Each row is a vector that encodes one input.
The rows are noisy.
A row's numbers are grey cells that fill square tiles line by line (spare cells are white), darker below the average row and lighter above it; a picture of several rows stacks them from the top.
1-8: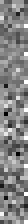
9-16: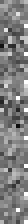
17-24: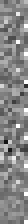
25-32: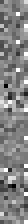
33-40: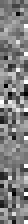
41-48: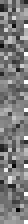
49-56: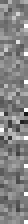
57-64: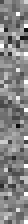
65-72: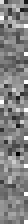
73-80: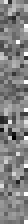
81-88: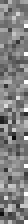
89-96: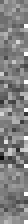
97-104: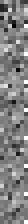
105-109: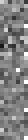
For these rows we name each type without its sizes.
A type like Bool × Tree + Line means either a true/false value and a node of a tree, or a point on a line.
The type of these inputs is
Tree + Unit.
